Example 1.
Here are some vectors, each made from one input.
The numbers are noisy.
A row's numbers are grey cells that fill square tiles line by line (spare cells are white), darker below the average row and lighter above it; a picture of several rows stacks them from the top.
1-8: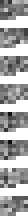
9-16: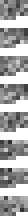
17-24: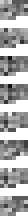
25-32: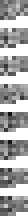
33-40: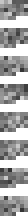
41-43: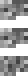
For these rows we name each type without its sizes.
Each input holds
three true/false values.
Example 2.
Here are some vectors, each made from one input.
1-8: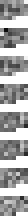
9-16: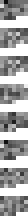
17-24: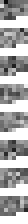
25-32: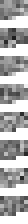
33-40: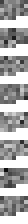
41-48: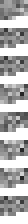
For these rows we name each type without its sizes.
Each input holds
a label.
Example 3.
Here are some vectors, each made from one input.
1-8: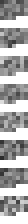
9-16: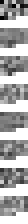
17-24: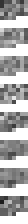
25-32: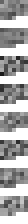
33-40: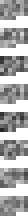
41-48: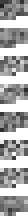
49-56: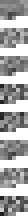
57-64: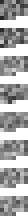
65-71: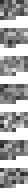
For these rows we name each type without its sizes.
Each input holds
a point on a line.
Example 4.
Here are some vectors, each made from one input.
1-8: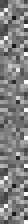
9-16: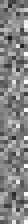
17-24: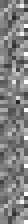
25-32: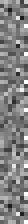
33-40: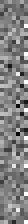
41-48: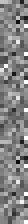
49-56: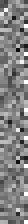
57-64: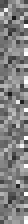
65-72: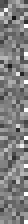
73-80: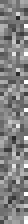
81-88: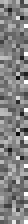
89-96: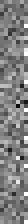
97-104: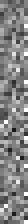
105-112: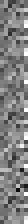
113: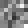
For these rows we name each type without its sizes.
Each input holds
a point on a line.
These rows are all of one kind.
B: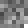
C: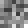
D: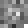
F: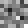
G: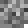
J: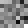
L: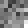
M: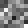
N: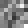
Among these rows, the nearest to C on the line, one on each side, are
F and L.
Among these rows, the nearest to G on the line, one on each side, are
D and N.
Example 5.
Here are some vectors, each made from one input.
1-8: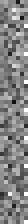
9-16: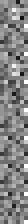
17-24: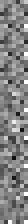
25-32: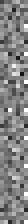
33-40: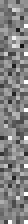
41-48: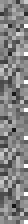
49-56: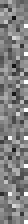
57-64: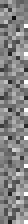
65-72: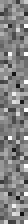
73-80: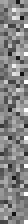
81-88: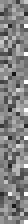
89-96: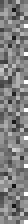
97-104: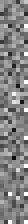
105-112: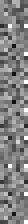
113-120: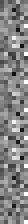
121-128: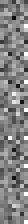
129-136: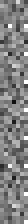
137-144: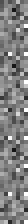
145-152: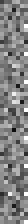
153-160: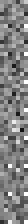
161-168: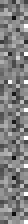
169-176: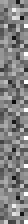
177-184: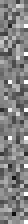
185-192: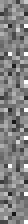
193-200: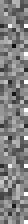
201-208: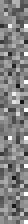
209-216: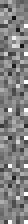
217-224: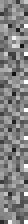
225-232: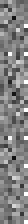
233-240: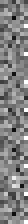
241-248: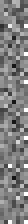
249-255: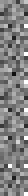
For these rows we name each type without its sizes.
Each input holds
a point on a line.
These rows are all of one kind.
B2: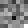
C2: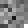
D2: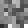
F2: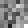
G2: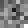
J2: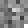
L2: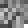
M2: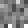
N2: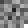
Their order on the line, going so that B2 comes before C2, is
D2, M2, N2, G2, B2, C2, L2, F2, J2.
